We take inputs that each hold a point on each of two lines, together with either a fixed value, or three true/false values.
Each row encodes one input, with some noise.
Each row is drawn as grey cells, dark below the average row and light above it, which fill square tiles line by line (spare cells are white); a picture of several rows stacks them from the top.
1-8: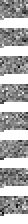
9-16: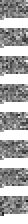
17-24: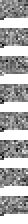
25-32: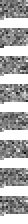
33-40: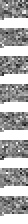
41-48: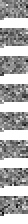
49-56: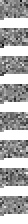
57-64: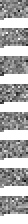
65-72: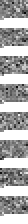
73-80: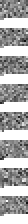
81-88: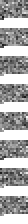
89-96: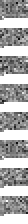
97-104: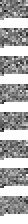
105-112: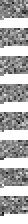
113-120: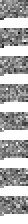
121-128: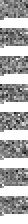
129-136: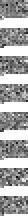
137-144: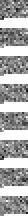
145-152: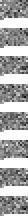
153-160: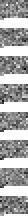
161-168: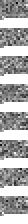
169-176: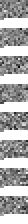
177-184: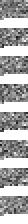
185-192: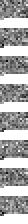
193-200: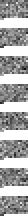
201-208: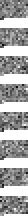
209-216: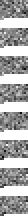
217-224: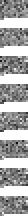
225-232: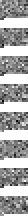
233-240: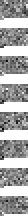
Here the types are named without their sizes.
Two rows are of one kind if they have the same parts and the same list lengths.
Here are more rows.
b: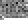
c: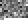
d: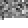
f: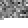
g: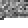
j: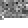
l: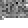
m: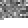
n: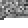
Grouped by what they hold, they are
b, c, f, j, l, m
d, g, n

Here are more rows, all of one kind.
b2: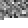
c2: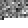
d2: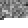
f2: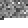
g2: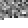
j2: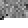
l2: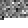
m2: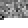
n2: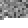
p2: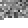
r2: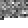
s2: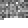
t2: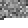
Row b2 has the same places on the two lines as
c2, g2, l2 and r2.
